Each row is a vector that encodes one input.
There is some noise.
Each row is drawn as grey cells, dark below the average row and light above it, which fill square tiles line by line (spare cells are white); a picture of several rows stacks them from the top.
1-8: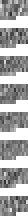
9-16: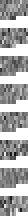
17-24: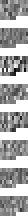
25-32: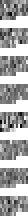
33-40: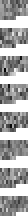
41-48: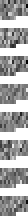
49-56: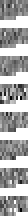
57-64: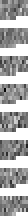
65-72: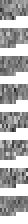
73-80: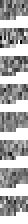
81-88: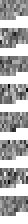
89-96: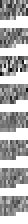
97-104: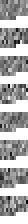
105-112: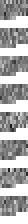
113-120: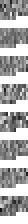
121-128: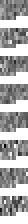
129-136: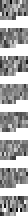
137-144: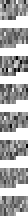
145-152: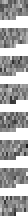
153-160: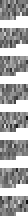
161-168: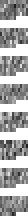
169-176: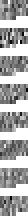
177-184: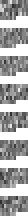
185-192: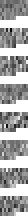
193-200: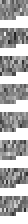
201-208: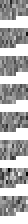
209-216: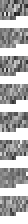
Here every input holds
a list of up to two items, each either a point on a 6-point circle, or a point on a 5-point line.
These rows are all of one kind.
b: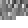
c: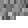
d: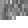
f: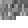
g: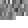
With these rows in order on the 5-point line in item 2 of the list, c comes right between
d and f.
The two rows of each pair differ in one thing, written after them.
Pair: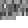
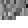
the place on the 6-point circle in item 1 of the list
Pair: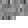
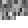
the place on the 5-point line in item 2 of the list
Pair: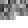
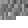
the place on the 5-point line in item 2 of the list
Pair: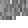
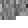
the place on the 6-point circle in item 1 of the list
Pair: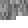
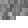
the place on the 5-point line in item 2 of the list
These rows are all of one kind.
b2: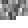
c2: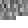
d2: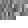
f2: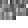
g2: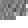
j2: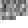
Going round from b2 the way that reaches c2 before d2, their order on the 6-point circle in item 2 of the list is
b2, j2, f2, c2, d2, g2.
